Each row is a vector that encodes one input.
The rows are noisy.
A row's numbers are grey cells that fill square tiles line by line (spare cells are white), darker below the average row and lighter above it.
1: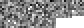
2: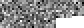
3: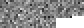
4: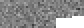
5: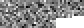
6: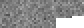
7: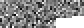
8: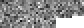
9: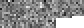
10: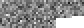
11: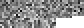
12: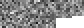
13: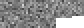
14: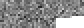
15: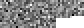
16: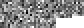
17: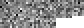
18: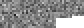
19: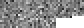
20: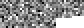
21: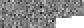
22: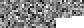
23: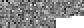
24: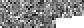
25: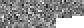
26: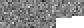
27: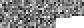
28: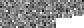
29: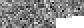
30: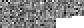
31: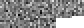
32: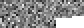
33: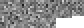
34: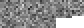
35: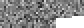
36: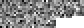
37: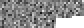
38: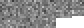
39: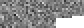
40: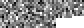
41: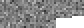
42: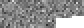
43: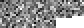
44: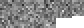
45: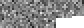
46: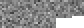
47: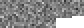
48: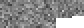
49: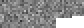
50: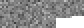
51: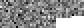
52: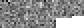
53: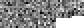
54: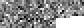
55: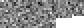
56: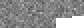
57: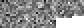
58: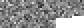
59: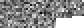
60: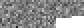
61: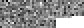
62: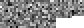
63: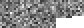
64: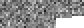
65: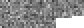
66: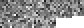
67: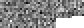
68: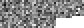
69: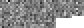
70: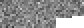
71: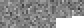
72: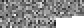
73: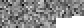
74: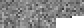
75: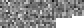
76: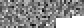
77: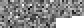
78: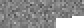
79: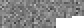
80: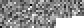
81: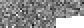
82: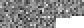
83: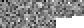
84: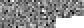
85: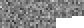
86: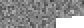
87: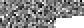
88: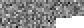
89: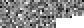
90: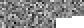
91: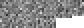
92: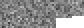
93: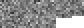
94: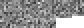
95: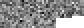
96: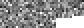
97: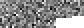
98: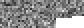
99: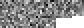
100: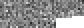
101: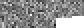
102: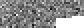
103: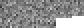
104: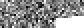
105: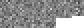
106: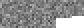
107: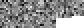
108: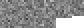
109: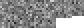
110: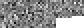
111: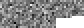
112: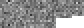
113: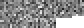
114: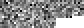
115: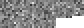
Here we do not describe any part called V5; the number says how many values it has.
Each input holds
a list of up to two items, each a true/false value and a value of V5.
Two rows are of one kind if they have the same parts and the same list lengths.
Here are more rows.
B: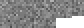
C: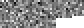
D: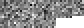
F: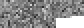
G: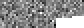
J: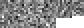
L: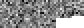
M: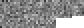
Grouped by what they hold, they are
B, D, G, J, M
C, L
F

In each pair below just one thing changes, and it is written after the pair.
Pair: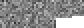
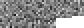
the value of V5 in item 2 of the list
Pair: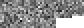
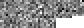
the true/false value in item 1 of the list
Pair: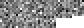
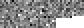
the true/false value in item 2 of the list
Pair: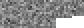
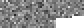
the value of V5 in item 2 of the list
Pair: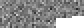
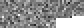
the true/false value in item 1 of the list
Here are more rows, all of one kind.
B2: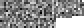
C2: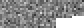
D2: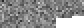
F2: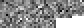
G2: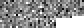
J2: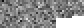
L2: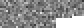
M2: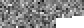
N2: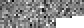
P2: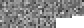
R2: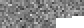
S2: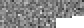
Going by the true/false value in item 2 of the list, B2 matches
F2, G2 and L2.
